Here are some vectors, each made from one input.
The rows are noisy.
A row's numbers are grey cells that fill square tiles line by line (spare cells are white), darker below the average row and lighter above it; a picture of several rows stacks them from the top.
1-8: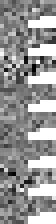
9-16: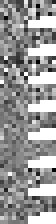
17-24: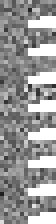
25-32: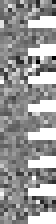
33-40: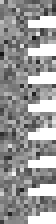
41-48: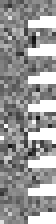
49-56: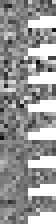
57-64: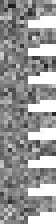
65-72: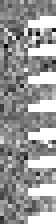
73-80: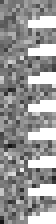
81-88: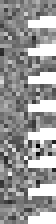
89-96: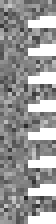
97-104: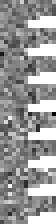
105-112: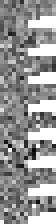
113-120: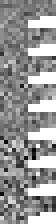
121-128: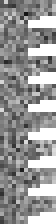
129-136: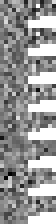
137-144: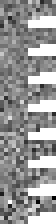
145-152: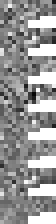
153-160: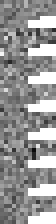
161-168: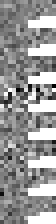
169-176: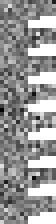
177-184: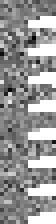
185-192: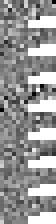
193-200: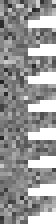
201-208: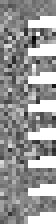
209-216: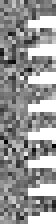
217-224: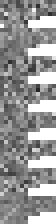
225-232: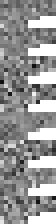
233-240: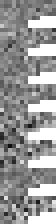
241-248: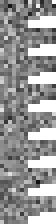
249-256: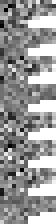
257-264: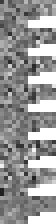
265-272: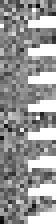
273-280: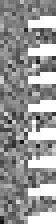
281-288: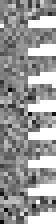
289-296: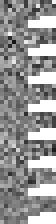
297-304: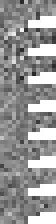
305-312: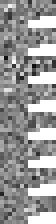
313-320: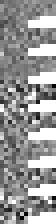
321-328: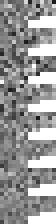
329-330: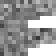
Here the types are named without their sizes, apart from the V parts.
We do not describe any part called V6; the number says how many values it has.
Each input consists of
a list of items, each a true/false value and a value of V6.
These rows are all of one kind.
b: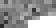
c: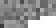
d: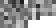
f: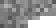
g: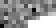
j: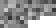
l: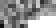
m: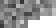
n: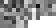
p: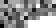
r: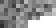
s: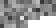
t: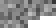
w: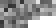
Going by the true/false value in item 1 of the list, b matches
f, g, p and r.
